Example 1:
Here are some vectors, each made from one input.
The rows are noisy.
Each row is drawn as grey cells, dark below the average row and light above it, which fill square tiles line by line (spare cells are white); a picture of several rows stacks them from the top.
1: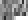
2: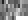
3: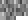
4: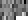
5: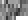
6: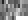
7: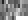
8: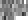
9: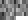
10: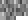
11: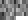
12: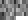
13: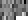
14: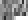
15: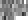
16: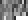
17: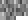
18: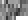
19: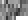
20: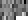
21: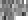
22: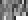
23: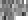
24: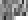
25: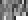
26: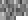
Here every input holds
three true/false values.
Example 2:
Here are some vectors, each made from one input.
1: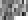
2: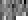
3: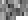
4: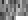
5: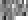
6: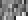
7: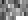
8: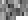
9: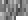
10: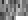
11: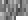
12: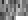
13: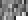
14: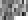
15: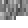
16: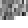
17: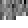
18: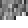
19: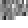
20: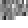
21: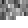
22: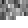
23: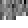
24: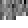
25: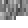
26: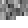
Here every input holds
three true/false values.
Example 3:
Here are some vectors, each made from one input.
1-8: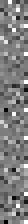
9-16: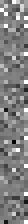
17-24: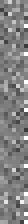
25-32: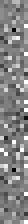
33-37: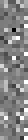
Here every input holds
a point on a 4-point line.
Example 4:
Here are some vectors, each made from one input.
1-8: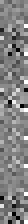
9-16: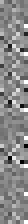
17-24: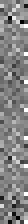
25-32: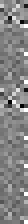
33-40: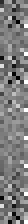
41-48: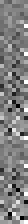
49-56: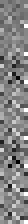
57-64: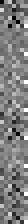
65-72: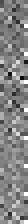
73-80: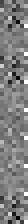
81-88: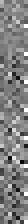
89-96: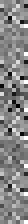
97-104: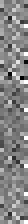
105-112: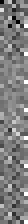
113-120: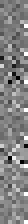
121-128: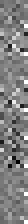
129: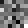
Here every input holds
a point on a 20-point line.
